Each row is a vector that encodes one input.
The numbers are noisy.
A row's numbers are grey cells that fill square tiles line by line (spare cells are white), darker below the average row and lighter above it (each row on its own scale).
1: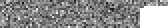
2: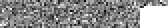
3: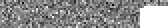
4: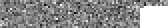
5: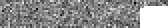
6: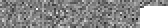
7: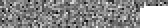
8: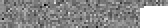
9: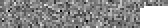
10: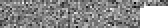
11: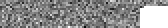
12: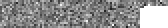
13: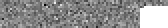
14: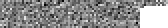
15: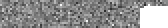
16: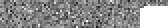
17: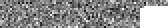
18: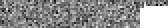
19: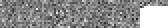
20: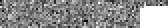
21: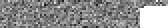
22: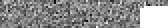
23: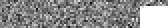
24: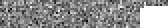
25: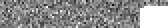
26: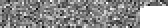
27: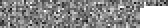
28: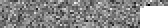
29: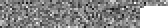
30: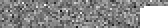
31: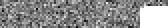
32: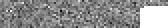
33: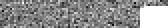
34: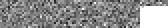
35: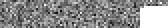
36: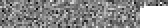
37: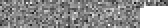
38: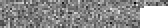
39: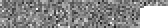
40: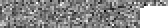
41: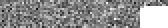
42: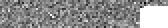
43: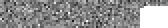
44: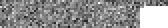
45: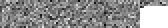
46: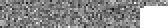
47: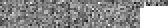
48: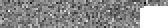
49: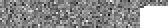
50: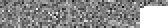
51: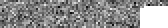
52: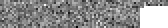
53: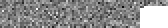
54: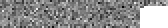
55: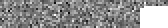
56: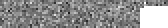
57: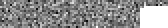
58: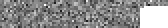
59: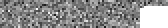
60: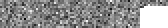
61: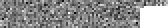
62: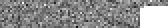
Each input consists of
either a point on each of two 6-point lines, or a point on a 9-point line.
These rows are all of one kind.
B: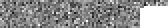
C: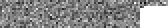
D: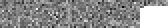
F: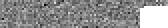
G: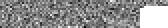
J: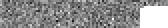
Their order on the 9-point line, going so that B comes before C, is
F, B, J, D, C, G.
